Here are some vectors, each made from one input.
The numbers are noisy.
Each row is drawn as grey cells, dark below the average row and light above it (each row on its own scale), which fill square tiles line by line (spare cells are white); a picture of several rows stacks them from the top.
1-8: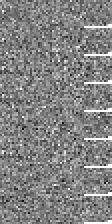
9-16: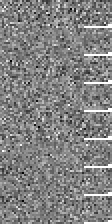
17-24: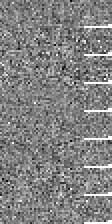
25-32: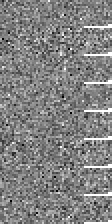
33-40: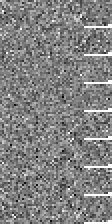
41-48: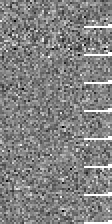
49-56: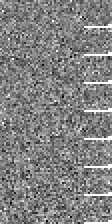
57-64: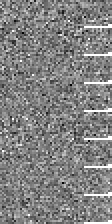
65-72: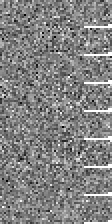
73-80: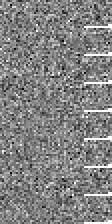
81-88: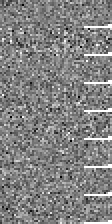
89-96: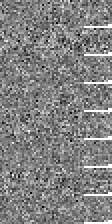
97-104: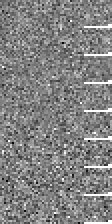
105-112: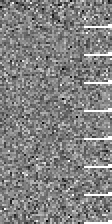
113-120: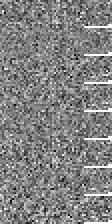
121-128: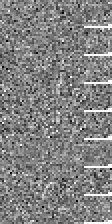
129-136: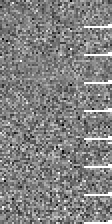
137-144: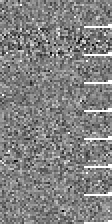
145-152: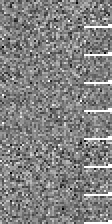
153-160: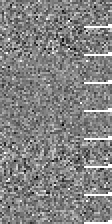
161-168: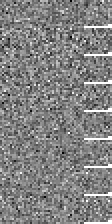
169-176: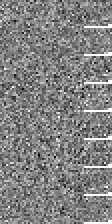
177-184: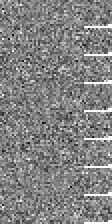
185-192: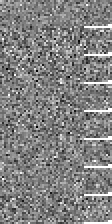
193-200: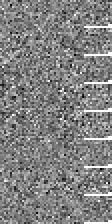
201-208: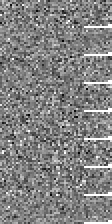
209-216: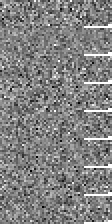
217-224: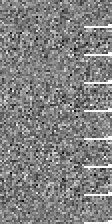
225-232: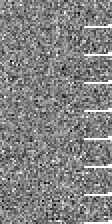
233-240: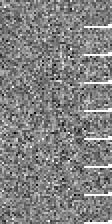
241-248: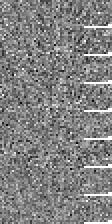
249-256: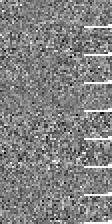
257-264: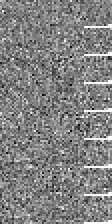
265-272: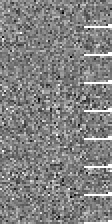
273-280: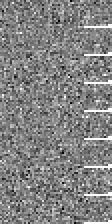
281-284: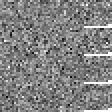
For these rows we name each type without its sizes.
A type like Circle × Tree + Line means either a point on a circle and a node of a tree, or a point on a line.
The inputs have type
Bool × Bool × Bool × Bool + Circle.
